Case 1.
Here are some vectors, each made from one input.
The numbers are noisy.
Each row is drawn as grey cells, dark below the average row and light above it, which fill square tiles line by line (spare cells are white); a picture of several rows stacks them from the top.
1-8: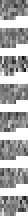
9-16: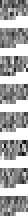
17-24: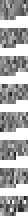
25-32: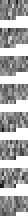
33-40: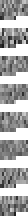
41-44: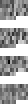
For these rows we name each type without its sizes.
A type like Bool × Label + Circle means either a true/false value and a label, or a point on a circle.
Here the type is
Label + Line × Line.
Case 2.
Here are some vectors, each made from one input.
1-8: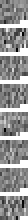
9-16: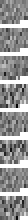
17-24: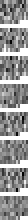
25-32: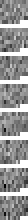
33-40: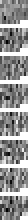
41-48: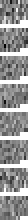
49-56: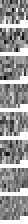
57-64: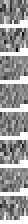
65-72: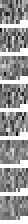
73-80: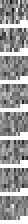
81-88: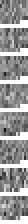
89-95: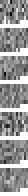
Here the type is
Line8 + Line11.
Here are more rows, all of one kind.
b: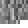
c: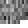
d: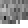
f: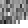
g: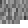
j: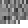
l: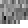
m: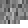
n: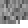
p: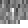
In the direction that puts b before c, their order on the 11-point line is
g, m, p, f, b, j, n, d, l, c.
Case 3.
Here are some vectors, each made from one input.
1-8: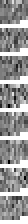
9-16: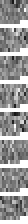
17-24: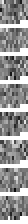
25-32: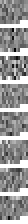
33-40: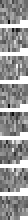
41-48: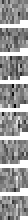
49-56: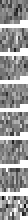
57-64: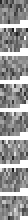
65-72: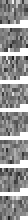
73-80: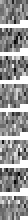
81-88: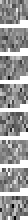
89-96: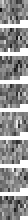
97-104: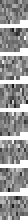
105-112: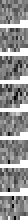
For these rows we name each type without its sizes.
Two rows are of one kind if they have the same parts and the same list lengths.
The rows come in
2 kinds.
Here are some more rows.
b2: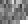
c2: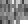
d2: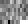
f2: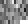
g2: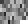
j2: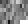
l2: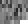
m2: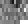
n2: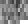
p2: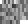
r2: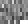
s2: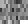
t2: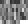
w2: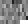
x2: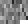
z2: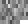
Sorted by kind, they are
b2, c2, d2, f2, g2, j2, l2
m2, n2, p2, r2, s2, t2, w2, x2, z2

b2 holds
three true/false values.
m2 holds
a node of a tree and three true/false values.
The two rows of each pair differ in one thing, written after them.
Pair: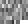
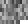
one of the three true/false values
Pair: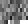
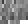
one of the three true/false values
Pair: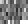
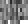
the node of the tree
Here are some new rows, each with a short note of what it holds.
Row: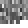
a node of a tree and three true/false values
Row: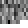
three true/false values
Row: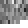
three true/false values
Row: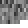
three true/false values
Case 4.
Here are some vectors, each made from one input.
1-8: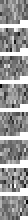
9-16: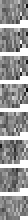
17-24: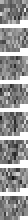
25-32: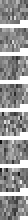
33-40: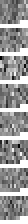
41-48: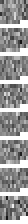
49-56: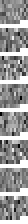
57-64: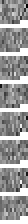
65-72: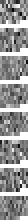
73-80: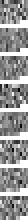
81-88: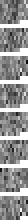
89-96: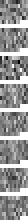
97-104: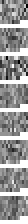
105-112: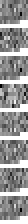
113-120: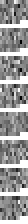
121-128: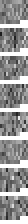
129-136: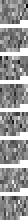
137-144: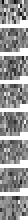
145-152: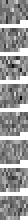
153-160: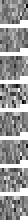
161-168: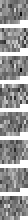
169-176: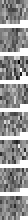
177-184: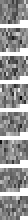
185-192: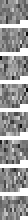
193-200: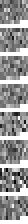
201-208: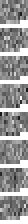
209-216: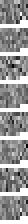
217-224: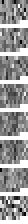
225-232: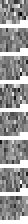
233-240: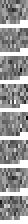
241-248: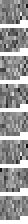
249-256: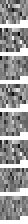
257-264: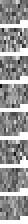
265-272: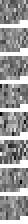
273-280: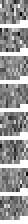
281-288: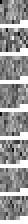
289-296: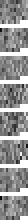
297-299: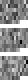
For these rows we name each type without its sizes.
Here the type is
Bool × Bool × Bool + Label.
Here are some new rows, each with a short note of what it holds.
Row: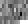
three true/false values
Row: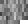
a label
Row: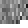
a label
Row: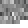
a label
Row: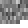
a label
